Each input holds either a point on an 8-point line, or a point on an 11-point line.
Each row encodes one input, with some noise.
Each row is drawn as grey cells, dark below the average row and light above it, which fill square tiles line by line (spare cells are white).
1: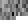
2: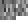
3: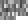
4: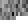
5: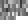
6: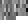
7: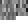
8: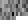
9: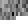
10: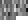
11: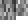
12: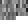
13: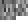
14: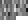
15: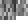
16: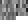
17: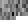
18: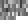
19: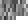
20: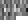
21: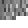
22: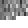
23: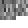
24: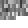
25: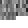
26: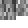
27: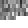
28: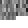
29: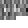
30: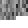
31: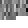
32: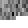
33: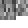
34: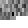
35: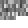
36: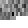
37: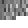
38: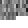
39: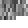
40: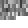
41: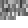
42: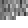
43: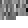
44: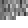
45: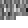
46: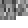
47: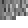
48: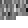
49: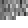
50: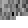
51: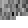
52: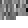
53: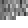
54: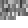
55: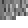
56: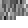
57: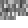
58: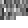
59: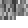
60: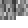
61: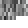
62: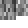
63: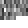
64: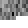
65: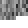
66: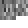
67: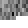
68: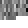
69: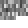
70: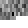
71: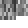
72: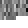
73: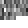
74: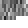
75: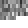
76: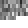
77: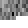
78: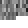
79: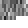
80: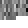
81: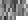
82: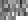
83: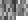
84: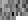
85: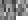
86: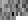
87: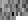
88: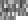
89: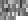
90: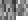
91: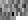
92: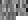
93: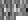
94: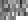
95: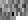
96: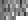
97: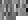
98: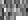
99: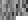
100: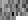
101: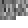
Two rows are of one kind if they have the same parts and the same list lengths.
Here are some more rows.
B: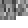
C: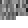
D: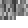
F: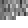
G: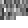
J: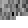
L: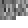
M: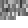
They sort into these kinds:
B, D, F, L, M
C, G, J

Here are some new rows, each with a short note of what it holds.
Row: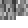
a point on an 11-point line
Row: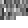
a point on an 8-point line
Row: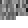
a point on an 8-point line
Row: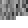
a point on an 8-point line
